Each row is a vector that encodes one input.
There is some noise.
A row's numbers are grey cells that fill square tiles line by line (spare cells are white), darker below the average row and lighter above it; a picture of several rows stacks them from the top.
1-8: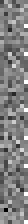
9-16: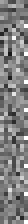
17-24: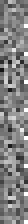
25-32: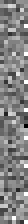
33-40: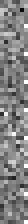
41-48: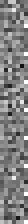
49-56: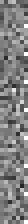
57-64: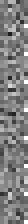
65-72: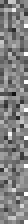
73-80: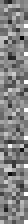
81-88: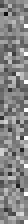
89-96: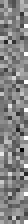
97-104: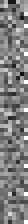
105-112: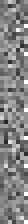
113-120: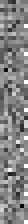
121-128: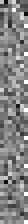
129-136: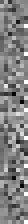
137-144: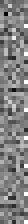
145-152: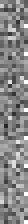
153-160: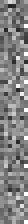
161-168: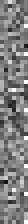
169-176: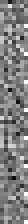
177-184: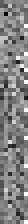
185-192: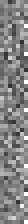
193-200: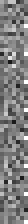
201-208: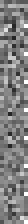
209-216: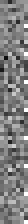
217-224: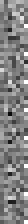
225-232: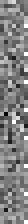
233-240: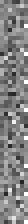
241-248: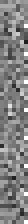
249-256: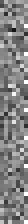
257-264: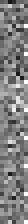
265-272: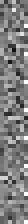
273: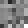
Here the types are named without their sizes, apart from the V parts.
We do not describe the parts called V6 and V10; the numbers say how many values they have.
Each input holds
either a point on a circle and a value of V6, or a point on a line and a value of V10, or a node of a tree.
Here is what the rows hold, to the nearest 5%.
About 35% of them hold a point on a circle and a value of V6. About 35% of them hold a point on a line and a value of V10. The rest hold a node of a tree.
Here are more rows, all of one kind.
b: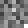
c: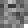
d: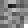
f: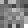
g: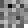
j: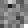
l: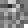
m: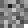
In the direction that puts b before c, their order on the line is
f, b, d, c, j, g, l, m.
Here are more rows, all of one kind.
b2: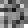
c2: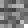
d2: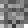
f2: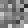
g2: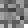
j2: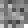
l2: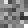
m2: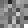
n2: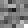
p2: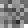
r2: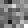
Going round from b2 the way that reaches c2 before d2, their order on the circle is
b2, c2, n2, l2, r2, f2, m2, j2, d2, p2, g2.
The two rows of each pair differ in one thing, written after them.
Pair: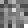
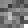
the value of V10
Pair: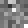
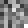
the value of V10
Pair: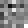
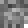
the value of V10
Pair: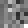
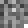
the place on the line
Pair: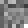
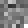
the place on the line
